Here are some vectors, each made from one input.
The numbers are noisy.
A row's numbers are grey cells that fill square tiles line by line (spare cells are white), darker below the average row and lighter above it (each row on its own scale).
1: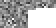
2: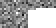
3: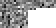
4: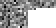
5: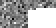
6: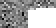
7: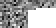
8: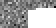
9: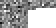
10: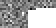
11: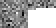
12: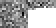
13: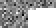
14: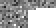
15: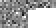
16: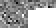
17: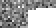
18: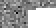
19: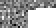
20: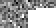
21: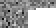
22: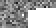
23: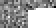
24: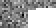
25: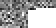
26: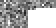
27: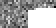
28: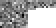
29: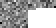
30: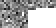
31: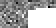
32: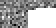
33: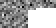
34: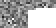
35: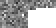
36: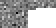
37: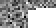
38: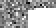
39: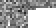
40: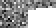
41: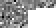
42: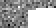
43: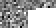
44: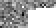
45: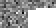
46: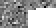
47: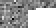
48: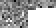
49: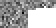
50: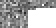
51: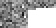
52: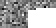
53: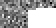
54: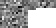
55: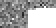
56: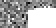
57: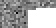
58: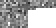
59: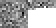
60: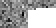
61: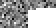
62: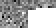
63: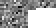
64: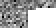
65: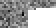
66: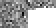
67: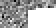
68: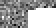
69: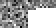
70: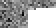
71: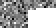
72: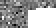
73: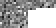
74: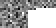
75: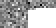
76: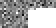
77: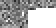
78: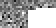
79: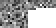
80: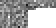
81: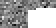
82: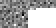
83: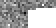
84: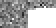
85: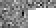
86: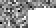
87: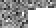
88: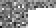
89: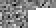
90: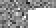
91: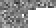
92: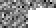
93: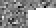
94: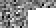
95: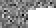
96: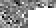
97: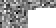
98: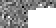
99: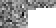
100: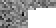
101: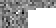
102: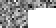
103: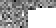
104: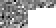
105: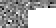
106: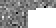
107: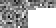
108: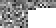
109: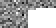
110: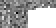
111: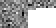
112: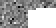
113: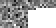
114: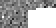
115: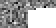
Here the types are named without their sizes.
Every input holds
a point on each of three lines.
